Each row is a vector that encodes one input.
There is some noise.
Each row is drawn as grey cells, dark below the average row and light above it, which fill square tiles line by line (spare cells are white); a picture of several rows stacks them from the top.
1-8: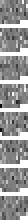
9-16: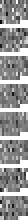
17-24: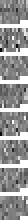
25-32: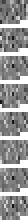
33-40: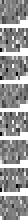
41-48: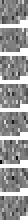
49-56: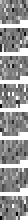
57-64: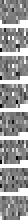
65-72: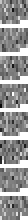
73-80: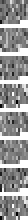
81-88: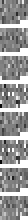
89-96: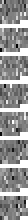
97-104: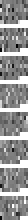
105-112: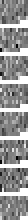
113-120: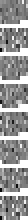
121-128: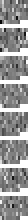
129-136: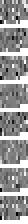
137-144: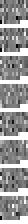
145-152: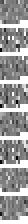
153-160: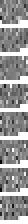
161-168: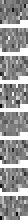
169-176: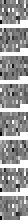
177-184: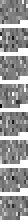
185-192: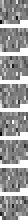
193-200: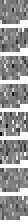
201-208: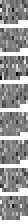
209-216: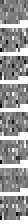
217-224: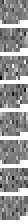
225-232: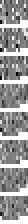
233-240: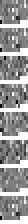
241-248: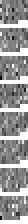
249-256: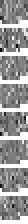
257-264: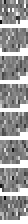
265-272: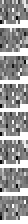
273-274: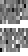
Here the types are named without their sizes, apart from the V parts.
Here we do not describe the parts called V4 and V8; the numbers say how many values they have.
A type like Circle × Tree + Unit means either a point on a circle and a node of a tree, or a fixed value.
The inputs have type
(Bool × Tree × V4 + Unit) × V8.
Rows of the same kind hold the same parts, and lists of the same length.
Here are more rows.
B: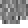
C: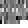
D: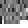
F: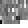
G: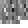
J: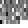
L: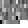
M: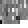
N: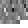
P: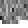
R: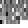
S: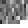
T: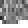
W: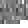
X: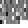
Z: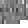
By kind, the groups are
B, D, G, N, P, S, T, W, Z
C, F, J, L, M, R, X

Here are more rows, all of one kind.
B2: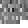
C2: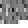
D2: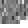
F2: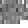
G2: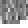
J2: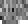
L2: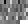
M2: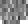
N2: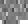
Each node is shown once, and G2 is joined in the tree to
C2, D2 and L2.
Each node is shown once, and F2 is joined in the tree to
N2.
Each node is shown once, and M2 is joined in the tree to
C2 and J2.
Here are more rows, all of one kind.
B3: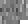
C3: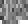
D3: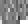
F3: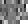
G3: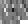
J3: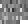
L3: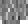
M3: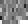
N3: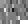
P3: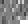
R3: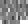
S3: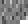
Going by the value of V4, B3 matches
D3, G3, L3 and S3.
